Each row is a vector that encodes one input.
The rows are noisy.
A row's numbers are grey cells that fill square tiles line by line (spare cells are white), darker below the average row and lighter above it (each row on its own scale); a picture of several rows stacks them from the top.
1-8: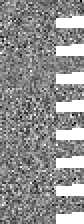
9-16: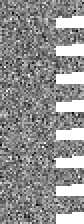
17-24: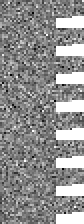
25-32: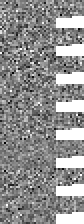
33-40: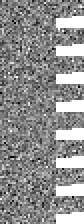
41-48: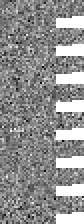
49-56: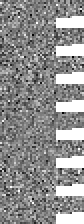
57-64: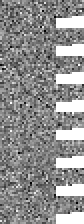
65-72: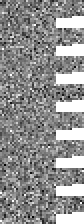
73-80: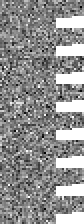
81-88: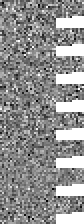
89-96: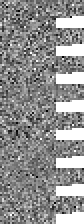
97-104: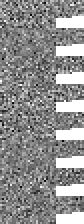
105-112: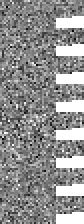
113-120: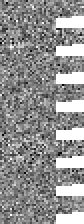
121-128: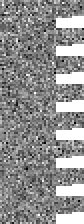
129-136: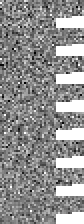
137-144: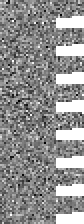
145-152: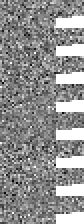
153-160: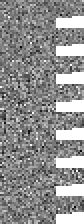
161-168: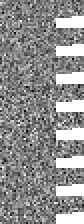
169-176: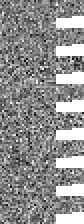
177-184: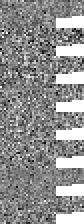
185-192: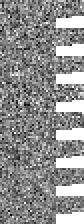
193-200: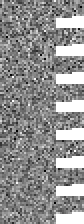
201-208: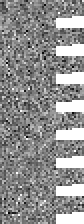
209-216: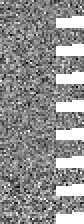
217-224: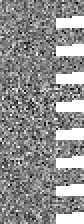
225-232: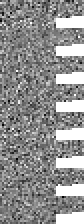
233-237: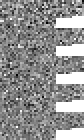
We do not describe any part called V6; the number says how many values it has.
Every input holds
a value of V6, together with either a point on a 15-point line, or four true/false values.
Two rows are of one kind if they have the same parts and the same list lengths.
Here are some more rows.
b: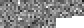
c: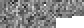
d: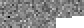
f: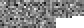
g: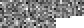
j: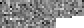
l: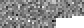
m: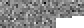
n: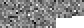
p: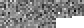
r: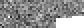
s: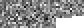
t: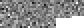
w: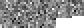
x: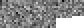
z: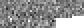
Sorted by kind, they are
b, c, j, n, s
d, f, g, l, m, p, r, t, w, x, z

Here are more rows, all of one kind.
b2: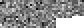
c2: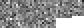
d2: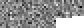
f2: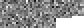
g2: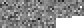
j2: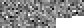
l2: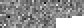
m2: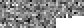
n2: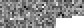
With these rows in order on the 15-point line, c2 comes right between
b2 and j2.
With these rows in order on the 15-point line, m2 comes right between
b2 and l2.
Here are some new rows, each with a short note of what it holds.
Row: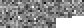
a point on a 15-point line and a value of V6
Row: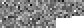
a point on a 15-point line and a value of V6
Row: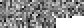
a point on a 15-point line and a value of V6
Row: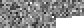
four true/false values and a value of V6
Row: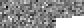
four true/false values and a value of V6
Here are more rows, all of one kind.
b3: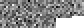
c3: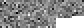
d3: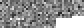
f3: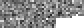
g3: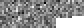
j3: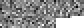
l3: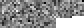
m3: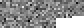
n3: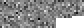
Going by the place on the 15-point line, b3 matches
d3 and f3.
